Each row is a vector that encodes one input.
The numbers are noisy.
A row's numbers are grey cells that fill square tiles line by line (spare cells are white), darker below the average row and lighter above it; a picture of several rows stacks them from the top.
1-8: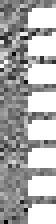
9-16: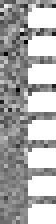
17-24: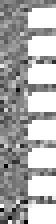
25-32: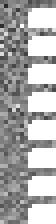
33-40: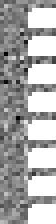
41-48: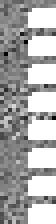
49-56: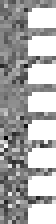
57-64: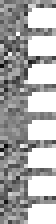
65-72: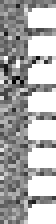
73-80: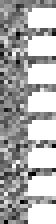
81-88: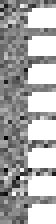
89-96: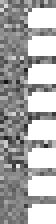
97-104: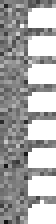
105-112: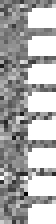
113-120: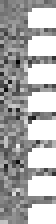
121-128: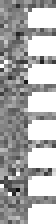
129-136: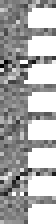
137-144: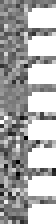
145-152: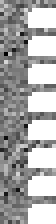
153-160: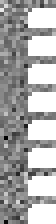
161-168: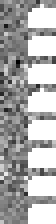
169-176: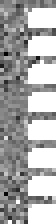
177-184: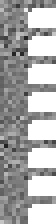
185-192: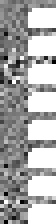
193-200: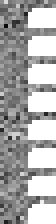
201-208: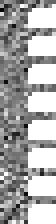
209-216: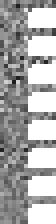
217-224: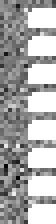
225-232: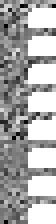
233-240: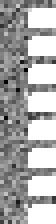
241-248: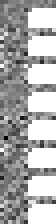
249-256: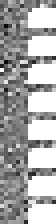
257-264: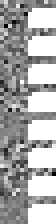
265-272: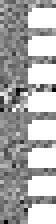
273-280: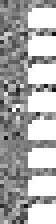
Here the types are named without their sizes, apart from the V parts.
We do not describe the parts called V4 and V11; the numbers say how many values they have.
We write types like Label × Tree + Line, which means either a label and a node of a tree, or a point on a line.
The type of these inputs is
Bool × Bool × Bool + (Line + List(V4)) × V11 + Tree.
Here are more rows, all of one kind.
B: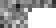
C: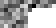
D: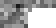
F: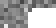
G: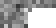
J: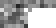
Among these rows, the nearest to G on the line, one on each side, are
D and F.
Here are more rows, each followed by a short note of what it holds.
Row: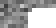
a value of V11, together with a list of two items
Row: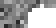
three true/false values
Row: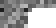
a value of V11, together with the empty list
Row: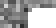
a value of V11, together with the empty list
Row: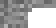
a value of V11, together with a list of two items
